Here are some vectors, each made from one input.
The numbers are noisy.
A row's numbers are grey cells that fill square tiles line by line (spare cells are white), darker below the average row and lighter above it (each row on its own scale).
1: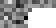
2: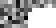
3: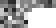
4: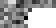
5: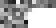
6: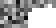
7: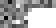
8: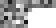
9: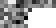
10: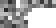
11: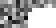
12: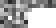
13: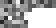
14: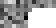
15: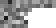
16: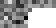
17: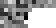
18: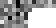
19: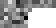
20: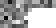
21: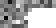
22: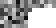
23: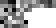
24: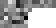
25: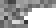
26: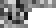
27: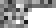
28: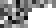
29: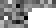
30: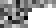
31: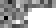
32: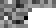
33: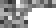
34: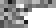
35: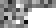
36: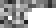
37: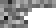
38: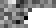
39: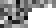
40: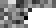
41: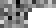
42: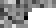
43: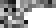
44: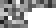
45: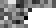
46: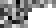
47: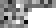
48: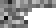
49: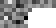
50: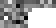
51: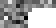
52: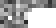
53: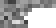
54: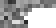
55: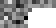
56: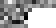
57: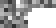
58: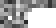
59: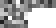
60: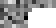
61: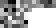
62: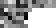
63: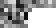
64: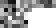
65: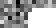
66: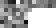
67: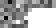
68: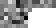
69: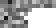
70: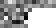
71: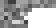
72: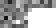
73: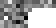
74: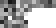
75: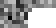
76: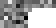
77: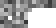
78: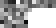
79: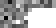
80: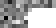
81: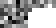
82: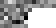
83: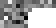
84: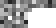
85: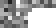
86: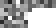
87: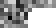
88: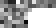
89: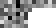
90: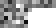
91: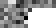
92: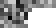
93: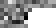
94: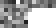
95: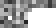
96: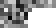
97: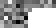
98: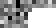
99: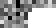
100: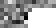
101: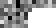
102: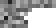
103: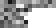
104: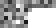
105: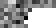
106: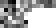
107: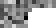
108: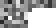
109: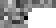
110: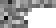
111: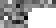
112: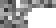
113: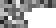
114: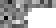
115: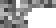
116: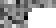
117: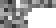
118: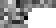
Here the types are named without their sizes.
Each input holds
a true/false value, together with either a point on a circle, or a label.
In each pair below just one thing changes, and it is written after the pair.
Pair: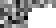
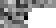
the place on the circle
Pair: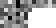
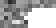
the true/false value
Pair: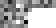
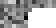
the true/false value
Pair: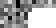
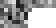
the place on the circle
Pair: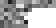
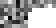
the true/false value
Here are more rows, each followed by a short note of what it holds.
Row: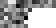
a label and a true/false value
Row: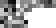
a label and a true/false value
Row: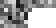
a point on a circle and a true/false value
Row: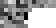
a point on a circle and a true/false value
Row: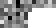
a point on a circle and a true/false value
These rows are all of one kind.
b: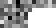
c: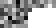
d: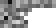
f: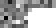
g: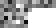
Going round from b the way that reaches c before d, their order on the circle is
b, c, g, f, d.
